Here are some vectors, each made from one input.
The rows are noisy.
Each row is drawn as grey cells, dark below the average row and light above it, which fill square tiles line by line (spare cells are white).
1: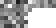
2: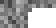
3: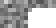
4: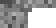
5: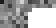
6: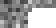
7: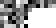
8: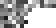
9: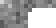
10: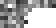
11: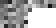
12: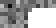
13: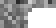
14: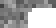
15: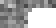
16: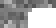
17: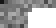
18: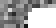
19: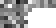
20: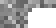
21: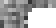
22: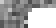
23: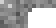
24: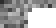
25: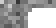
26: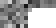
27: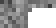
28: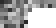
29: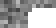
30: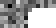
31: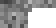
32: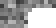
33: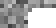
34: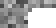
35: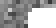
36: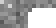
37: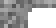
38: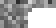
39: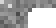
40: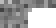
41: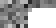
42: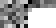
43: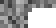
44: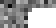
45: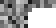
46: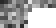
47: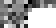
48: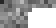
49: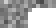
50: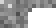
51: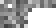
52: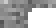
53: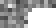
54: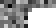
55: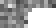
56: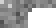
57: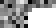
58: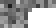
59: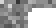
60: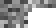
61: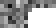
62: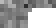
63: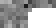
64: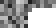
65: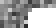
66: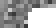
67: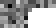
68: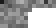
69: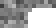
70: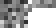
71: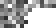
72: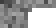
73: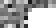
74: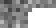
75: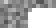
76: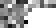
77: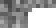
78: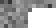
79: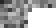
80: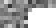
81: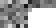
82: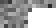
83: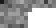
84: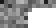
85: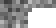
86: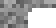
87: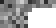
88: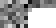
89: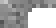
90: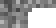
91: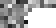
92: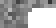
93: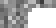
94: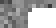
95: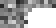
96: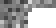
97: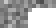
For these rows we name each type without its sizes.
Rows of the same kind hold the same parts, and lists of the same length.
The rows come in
2 kinds.
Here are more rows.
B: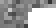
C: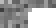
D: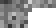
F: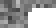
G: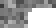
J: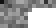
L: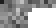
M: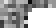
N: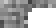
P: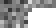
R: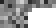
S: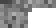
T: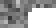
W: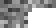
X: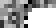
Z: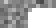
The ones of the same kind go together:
B, C, G, M, N, X, Z
D, F, J, L, P, R, S, T, W

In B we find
a node of a tree.
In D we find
a point on a circle.
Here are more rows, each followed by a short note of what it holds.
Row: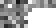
a node of a tree
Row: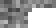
a point on a circle
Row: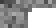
a point on a circle
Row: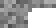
a node of a tree
